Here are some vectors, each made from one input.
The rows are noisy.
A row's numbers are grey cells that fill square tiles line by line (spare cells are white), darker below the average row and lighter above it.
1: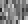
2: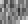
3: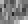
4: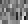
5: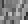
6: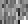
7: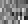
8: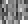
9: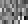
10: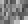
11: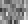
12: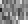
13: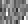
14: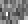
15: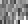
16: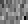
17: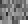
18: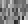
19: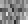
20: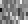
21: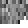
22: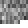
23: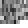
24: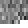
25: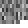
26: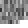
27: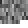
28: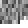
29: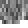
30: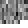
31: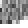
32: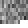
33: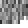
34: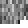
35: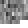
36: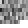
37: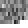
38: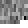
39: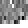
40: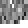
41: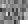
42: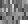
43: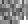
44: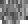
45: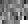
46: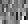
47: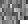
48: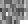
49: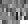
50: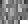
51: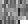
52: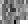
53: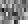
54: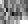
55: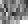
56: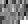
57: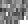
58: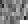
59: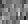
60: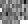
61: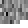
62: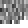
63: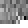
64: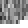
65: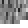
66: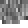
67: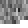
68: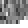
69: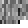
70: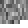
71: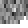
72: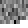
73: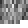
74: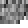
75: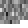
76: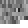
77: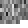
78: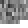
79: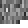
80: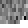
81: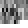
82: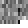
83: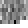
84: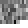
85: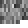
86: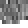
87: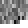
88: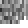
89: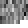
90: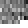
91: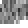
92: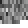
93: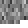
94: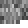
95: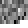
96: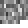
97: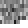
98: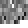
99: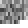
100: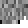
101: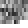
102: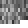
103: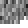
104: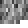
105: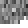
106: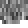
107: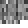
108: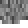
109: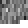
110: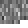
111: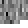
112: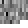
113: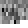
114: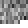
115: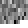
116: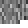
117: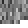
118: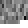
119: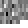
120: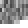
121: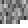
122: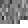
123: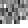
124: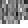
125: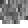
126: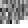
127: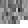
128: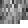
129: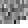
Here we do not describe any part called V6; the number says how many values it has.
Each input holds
a node of a 9-node tree, together with either a point on an 8-point line, or a value of V6.
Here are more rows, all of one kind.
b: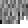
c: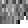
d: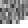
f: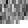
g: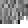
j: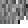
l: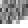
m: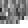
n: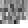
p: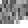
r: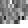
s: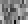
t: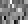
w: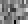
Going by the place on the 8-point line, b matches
c, g and j.
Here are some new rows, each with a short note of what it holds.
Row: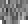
a node of a 9-node tree and a value of V6
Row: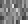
a node of a 9-node tree and a value of V6
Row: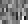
a node of a 9-node tree and a value of V6
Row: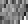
a point on an 8-point line and a node of a 9-node tree
